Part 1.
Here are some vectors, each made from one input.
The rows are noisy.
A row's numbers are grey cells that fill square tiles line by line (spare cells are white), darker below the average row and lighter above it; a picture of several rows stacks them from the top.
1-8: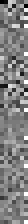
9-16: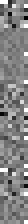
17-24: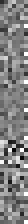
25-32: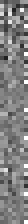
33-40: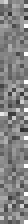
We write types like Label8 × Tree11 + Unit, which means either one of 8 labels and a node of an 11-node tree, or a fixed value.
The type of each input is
Line5.
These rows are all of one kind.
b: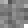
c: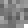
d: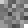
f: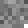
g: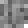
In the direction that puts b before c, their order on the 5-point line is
f, d, g, b, c.
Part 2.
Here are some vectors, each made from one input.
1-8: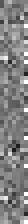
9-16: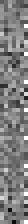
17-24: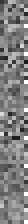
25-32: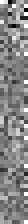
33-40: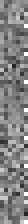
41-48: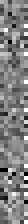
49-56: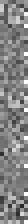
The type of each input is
Line3 × Line4.
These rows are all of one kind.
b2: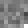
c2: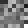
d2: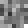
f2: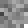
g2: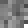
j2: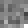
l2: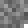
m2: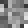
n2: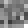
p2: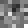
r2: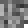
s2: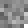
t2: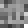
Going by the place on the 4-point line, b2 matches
c2, d2 and j2.
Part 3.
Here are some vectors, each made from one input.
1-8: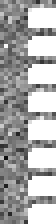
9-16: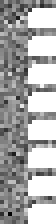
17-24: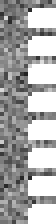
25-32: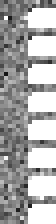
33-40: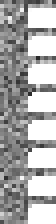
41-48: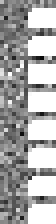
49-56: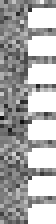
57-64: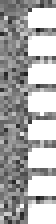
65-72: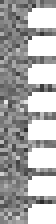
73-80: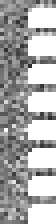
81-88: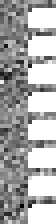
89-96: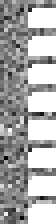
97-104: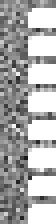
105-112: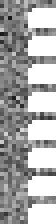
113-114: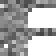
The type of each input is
Bool × Bool × Bool × Bool.
